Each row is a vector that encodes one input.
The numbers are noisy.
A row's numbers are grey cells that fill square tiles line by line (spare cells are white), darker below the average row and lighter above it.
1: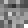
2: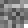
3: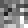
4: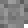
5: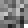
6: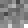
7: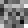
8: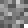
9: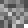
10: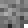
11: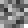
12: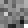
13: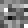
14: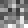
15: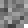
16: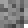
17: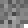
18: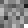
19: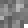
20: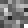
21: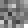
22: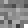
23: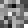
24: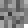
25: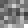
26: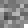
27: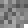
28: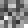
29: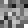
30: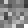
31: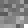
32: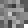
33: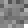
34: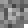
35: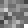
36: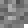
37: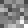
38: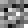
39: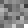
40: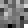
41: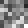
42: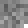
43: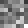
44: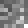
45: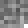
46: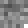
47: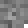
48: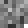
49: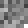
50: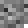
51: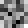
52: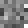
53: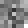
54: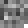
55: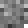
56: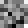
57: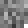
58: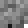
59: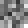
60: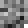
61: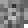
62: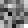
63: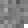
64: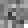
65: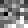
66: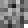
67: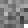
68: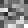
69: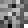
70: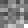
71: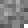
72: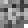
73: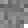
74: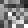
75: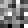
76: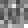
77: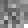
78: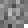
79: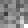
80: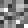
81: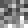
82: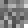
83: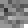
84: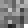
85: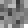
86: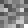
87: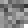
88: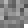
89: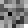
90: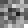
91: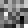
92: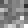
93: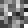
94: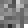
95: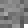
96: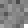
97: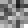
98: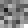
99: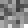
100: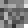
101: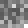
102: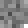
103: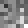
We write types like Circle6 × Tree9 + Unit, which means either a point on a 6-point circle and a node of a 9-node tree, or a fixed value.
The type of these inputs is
Label9 × (Label9 + Line5).
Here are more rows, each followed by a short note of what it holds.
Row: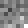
one of 9 labels and a point on a 5-point line
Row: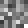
one of 9 labels and a point on a 5-point line
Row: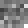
one of 9 labels and a point on a 5-point line
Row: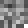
two labels (each one of 9)
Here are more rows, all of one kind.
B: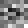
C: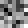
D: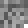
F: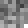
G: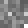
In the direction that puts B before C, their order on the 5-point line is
F, G, B, D, C.
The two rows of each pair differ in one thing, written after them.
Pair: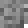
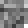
the label
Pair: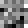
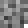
the place on the 5-point line
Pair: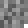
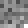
the place on the 5-point line
